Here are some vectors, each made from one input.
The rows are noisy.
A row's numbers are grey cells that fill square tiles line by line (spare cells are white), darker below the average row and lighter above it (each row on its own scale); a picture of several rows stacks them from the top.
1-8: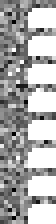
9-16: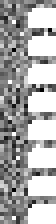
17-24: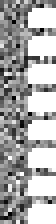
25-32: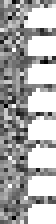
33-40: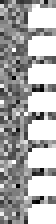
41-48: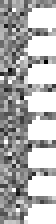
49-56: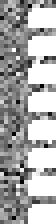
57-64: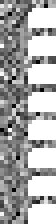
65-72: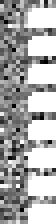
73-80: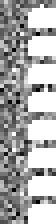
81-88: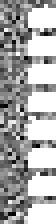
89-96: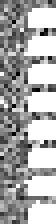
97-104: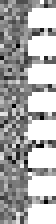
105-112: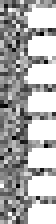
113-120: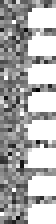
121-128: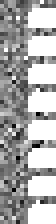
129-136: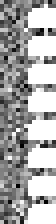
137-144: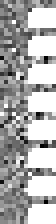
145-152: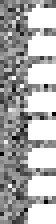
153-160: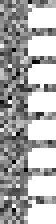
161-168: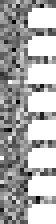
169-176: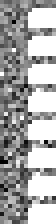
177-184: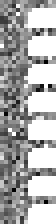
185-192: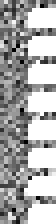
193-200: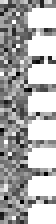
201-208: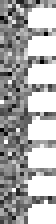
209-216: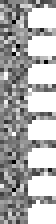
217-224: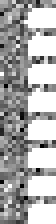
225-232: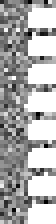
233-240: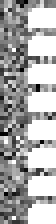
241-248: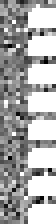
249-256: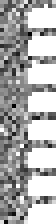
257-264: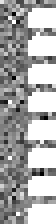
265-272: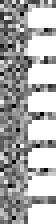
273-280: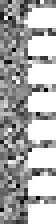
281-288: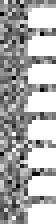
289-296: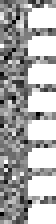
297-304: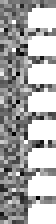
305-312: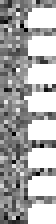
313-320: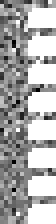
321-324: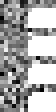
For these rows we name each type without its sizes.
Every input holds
a label, together with either a point on a circle, or a fixed value.
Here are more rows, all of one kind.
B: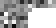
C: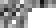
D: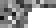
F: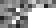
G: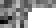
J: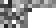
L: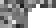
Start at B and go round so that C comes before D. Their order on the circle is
B, J, G, C, F, L, D.
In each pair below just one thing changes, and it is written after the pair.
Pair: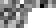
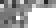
the label
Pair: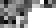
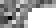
the place on the circle
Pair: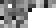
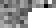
the place on the circle
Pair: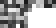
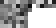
the label
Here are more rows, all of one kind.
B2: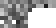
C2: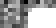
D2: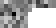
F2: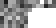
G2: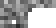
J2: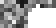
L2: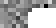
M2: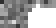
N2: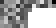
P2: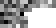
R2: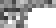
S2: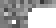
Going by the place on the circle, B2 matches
G2 and M2.
